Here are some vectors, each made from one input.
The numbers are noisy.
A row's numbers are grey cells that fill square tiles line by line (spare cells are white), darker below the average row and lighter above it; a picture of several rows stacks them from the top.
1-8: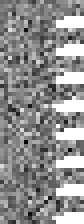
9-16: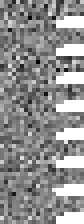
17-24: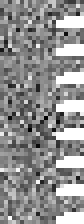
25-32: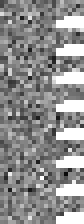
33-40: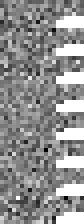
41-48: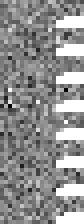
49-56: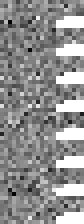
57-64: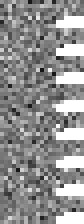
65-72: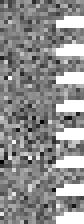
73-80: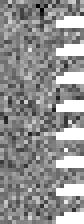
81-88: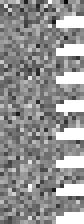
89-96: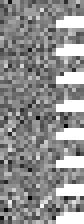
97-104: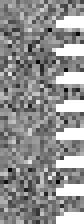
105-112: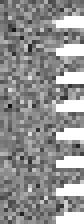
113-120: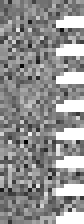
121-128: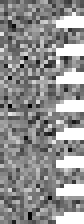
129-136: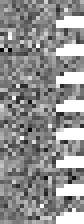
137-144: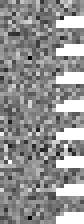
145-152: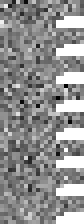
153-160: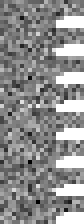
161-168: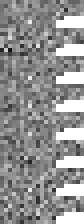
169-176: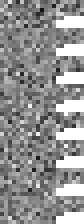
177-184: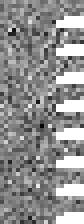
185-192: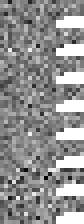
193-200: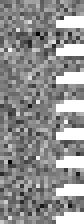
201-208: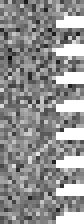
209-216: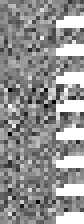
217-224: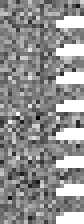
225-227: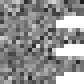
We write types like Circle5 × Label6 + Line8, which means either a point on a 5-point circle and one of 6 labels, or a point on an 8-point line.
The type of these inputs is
(Bool × Bool × Bool + Tree7) × (Tree9 + Unit) + Tree8 × Tree8.
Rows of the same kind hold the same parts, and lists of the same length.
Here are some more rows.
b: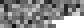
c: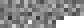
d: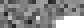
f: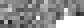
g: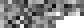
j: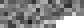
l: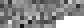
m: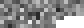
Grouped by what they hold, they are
b, l
c
d, f, j
g
m

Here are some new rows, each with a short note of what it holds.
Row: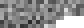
a node of a 7-node tree and a node of a 9-node tree
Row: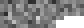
a node of a 7-node tree and a node of a 9-node tree
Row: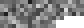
a node of a 7-node tree and a node of a 9-node tree
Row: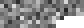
three true/false values
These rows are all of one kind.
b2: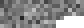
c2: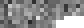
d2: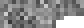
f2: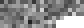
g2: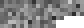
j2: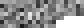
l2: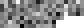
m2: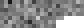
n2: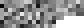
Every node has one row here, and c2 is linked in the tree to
g2 and m2.
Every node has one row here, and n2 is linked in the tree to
j2.
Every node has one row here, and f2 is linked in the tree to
b2.
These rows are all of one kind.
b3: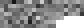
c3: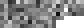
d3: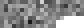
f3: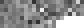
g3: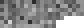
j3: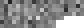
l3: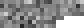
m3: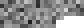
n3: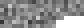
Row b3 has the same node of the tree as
c3 and m3.
